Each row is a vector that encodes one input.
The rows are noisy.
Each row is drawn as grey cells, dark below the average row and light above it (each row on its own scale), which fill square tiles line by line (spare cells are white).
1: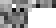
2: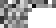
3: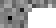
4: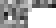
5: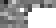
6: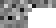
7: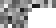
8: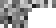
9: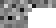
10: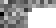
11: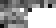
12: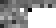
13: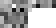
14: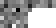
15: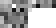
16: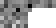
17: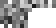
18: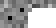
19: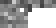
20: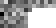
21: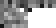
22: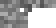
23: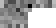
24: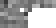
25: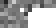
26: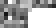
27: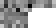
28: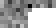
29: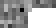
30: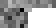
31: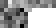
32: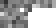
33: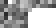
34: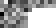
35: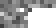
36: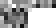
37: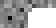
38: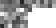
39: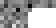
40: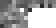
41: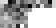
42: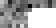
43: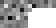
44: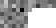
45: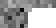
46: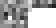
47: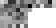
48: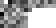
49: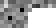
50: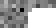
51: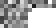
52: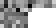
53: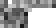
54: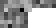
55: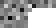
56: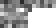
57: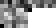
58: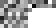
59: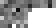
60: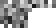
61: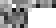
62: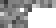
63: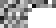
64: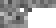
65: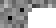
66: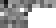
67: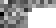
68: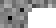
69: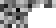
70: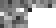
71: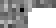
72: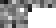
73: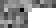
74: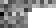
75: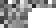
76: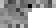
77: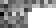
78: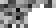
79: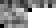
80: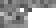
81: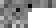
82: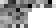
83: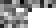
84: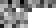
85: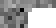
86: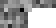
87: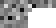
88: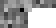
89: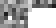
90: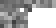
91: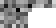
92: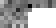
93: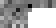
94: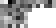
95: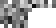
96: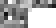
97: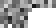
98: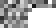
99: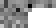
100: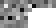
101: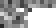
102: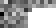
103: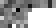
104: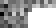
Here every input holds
either three true/false values, or a list of up to two points on a 6-point line.
